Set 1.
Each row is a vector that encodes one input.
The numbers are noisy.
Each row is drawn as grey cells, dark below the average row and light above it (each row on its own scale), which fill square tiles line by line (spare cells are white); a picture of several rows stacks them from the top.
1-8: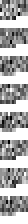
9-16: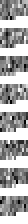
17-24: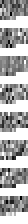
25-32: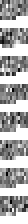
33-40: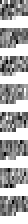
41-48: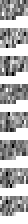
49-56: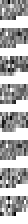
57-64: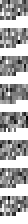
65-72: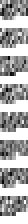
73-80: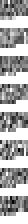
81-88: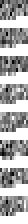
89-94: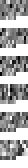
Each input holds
either two labels (each one of 6), or a node of a 10-node tree.
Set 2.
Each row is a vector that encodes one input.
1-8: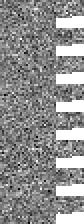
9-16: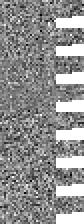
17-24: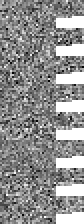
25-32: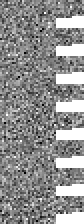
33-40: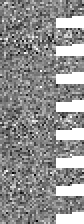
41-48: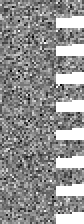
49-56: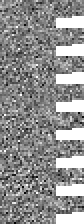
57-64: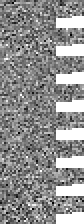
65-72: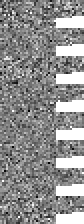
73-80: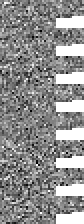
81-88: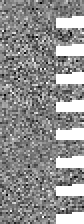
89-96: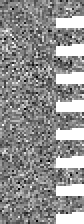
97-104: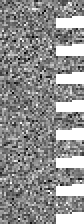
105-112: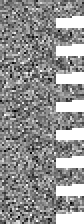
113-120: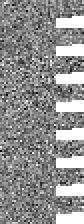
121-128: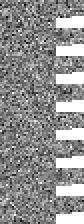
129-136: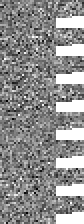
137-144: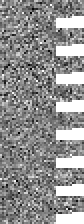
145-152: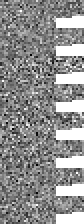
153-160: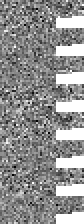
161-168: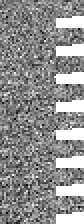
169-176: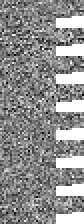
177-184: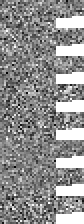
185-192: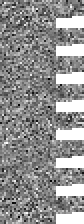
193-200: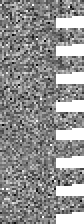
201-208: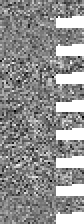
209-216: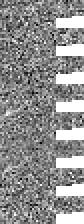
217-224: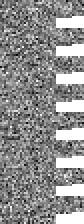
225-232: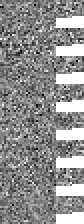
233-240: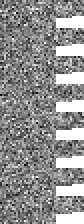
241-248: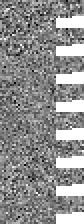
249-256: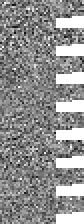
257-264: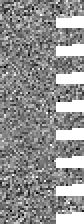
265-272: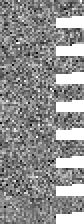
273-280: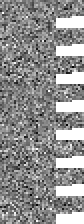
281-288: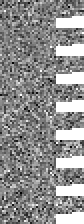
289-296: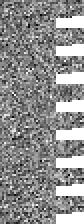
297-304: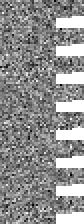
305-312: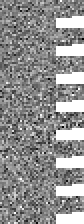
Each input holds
either a point on a 16-point circle, or a node of each of two 8-node trees.
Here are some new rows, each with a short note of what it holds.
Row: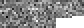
a node of each of two 8-node trees
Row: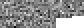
a point on a 16-point circle
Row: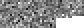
a node of each of two 8-node trees
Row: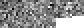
a node of each of two 8-node trees
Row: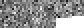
a node of each of two 8-node trees
